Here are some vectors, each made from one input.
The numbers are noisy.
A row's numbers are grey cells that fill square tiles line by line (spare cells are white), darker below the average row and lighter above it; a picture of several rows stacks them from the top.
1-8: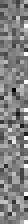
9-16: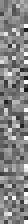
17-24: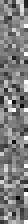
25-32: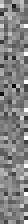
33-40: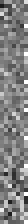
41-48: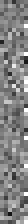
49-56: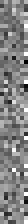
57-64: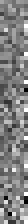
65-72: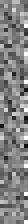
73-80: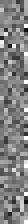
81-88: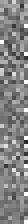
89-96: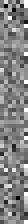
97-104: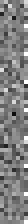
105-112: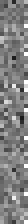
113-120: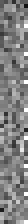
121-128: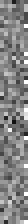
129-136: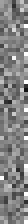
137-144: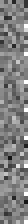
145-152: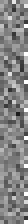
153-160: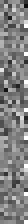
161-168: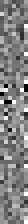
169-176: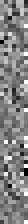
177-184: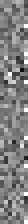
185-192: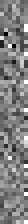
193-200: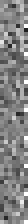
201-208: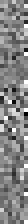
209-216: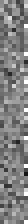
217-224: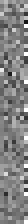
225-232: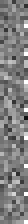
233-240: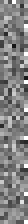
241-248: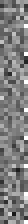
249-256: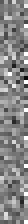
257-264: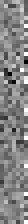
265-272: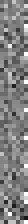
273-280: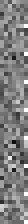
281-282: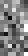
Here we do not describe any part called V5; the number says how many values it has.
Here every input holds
a true/false value, together with either a point on a 6-point line, or a list of up to two values of V5.
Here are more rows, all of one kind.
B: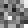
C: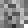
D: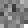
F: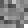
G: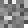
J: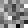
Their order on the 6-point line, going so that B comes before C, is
G, D, B, F, J, C.
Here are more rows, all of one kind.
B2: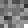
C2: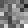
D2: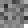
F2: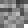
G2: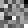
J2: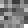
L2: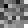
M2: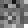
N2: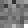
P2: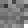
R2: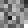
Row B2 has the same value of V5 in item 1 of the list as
F2, J2 and L2.
